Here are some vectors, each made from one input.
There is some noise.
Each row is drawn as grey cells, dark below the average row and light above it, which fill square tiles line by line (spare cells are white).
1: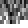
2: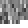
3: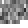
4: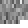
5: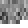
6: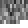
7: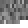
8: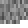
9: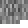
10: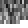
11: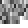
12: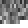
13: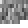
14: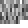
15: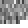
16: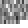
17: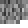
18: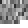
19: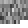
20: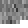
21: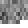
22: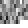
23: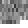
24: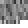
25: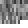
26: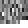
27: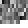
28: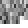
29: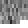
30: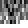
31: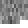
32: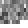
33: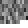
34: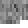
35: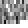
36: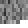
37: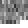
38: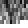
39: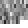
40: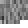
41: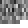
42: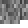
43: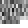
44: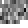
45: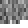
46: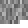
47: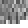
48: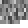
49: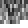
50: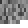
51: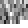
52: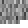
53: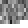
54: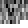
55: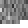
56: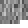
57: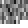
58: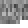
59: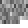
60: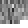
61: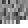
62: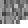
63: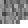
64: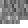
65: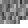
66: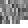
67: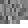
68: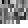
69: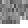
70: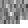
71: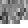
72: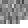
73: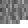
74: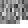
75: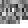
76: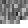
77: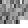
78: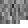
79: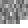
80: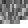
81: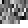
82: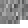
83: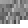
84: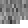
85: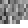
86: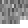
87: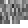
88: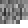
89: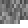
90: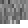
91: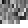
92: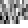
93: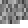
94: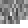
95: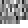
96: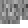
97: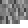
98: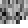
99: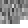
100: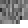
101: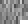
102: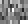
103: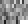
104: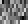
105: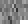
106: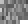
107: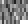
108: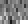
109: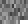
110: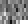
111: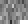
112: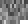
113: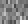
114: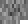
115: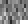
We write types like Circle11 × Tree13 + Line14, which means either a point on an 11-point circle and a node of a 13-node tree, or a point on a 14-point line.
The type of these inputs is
Bool × (Circle9 + Unit) + Line11.
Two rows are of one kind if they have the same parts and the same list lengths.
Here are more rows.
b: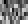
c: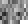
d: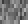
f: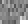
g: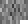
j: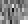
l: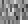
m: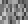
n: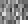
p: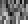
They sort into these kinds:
b
c, d, g, p
f, j, l, m, n

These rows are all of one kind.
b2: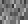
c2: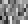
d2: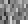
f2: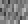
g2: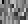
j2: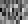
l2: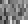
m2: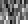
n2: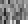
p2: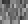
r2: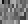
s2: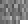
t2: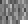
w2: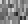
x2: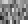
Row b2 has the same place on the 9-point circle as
g2, m2, s2 and x2.
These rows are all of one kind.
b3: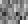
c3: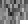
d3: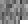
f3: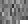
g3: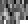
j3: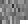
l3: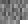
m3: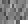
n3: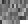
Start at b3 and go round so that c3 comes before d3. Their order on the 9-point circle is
b3, f3, c3, j3, n3, g3, m3, l3, d3.
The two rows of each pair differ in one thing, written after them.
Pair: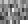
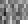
the true/false value
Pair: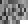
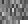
the place on the 9-point circle
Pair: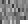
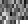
the place on the 9-point circle
